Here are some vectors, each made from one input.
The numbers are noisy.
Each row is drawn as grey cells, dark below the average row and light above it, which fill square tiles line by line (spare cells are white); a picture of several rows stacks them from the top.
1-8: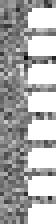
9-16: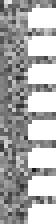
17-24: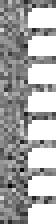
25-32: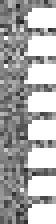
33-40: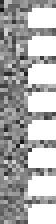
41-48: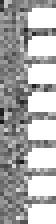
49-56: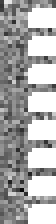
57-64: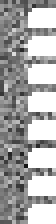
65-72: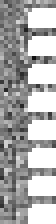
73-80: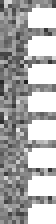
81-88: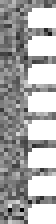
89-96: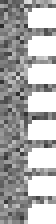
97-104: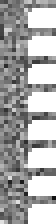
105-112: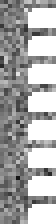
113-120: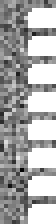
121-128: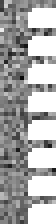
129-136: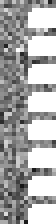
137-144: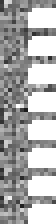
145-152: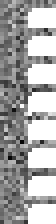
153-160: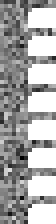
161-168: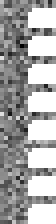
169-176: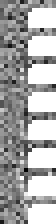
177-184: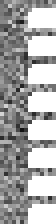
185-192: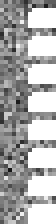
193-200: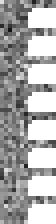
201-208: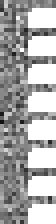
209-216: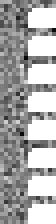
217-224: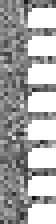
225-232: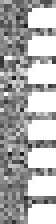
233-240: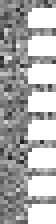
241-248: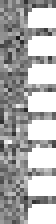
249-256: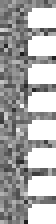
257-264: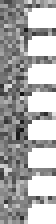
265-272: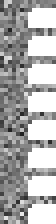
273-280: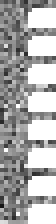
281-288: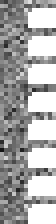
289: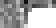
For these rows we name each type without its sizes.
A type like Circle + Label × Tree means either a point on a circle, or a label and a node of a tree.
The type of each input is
Label.
